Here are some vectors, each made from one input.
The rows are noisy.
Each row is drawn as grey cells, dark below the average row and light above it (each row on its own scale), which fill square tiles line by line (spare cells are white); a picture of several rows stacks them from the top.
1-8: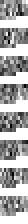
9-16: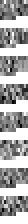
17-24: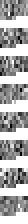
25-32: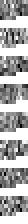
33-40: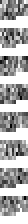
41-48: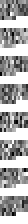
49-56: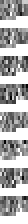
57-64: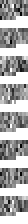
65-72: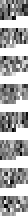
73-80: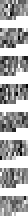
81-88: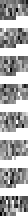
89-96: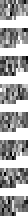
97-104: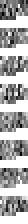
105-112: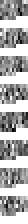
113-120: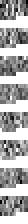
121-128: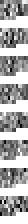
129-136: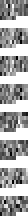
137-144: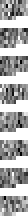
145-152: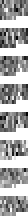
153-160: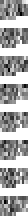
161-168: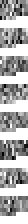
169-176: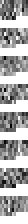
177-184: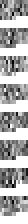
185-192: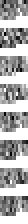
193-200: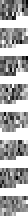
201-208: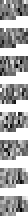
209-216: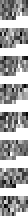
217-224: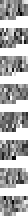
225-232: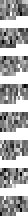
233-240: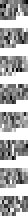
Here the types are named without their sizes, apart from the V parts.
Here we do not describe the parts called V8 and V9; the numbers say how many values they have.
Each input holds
either a label, a point on a line and a value of V9, or a true/false value and a value of V8.
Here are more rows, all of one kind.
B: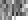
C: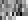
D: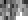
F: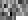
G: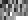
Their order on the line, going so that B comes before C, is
G, F, B, C, D.
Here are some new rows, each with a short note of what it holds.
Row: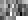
a true/false value and a value of V8
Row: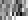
a label, a point on a line and a value of V9
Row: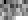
a label, a point on a line and a value of V9
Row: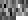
a label, a point on a line and a value of V9
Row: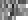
a label, a point on a line and a value of V9
